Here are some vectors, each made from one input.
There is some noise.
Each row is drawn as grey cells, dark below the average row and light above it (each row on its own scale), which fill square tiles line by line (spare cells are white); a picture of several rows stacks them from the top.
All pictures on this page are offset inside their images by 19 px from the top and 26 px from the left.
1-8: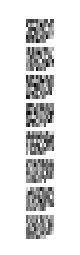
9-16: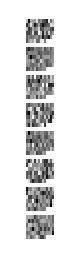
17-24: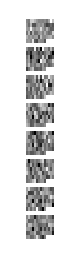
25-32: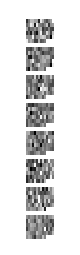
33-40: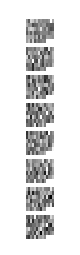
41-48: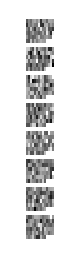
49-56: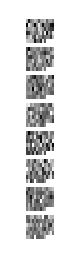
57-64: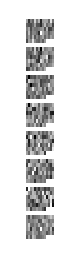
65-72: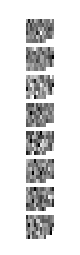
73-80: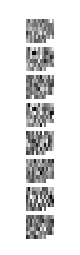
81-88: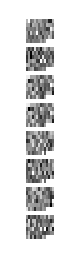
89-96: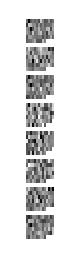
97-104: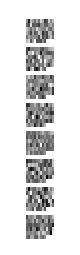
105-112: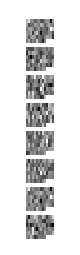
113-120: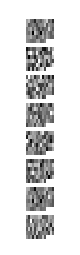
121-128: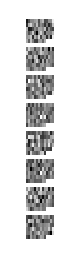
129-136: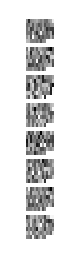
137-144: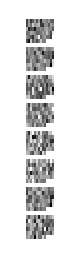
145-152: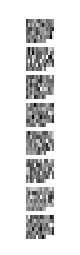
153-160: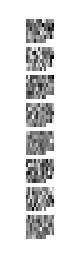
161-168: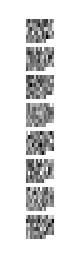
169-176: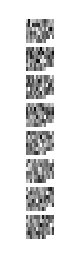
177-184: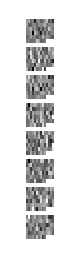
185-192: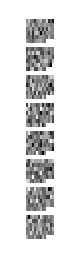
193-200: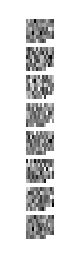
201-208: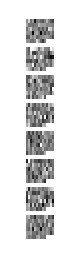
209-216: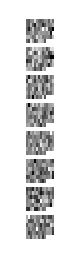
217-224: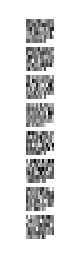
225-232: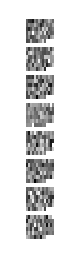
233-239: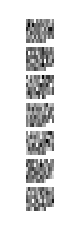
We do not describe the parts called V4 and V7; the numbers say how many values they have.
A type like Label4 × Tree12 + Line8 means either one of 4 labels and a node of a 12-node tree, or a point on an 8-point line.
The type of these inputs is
(Bool × Bool × Bool × Bool + V4) × V7 + List2(Line6).
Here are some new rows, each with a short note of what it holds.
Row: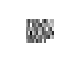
a value of V4 and a value of V7
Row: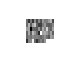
four true/false values and a value of V7
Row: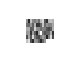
a value of V4 and a value of V7
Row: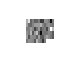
a list of one item
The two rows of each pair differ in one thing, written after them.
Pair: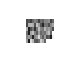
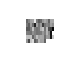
one of the four true/false values
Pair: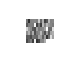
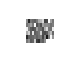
one of the four true/false values
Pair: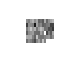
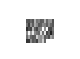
the value of V7
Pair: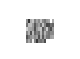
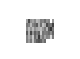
one of the four true/false values
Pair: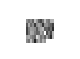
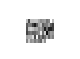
one of the four true/false values
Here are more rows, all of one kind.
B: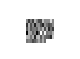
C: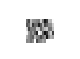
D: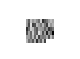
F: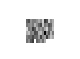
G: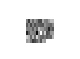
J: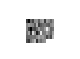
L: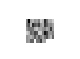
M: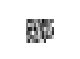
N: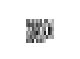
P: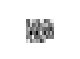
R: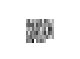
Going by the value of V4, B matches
G, N and R.
